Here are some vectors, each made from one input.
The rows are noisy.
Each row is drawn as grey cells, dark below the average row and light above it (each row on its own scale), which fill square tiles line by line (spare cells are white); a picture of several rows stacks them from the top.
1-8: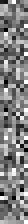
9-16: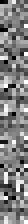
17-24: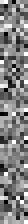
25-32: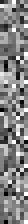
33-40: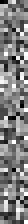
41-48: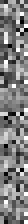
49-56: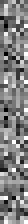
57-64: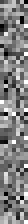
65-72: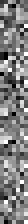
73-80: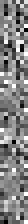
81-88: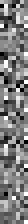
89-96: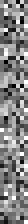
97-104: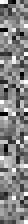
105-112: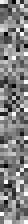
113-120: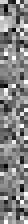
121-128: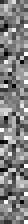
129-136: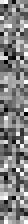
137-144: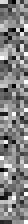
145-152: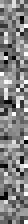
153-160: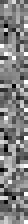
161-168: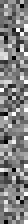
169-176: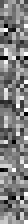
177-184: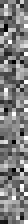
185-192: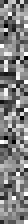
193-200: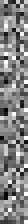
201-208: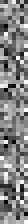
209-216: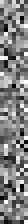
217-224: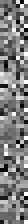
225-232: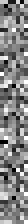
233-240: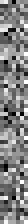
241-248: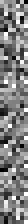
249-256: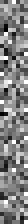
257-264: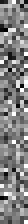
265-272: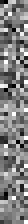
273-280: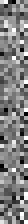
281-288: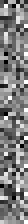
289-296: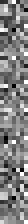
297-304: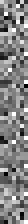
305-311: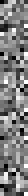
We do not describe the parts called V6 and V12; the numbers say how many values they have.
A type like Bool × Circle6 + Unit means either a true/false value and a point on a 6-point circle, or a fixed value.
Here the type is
Bool × Label5 + Unit + V6 × V12.
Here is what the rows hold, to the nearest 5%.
A few of them hold a fixed value. About 35% of them hold one of 5 labels and a true/false value. The rest hold a value of V6 and a value of V12.
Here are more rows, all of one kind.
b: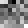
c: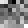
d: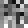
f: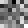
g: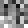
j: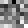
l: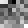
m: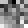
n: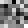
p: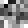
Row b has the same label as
c, f and l.
